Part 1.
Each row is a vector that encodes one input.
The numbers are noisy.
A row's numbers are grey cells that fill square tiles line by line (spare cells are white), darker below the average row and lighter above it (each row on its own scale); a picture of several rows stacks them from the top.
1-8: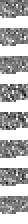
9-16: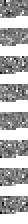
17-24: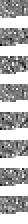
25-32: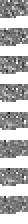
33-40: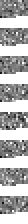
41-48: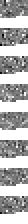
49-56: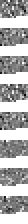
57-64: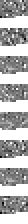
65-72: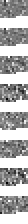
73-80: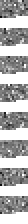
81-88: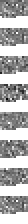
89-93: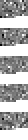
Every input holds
either a point on a 7-point line, or a point on a 13-point line.
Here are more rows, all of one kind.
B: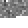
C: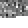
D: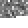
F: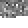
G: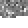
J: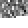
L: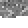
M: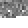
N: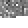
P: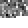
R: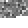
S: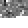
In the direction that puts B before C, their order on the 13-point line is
S, B, R, M, L, G, N, F, C, P, J, D.
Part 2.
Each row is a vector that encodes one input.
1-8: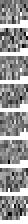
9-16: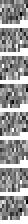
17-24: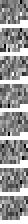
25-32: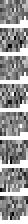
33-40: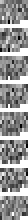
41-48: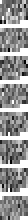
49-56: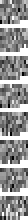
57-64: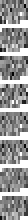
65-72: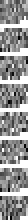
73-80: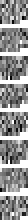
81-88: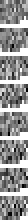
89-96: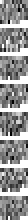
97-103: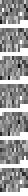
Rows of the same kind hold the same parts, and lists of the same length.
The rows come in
3 kinds.
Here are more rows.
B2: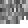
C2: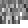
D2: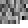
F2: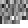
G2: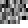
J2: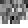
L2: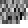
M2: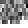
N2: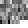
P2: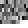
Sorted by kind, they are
B2
C2, D2, F2, G2, N2, P2
J2, L2, M2

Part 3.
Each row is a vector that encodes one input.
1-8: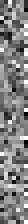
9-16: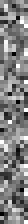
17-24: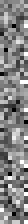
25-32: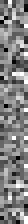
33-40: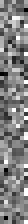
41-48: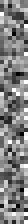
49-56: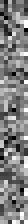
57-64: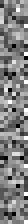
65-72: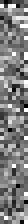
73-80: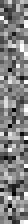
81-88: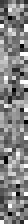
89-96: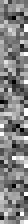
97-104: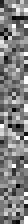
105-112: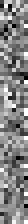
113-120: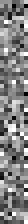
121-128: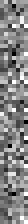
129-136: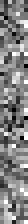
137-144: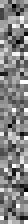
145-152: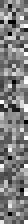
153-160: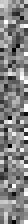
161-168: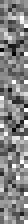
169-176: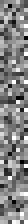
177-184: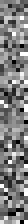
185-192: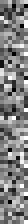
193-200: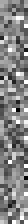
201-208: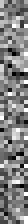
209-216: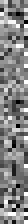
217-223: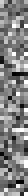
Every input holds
one of 8 labels and one of 12 labels.
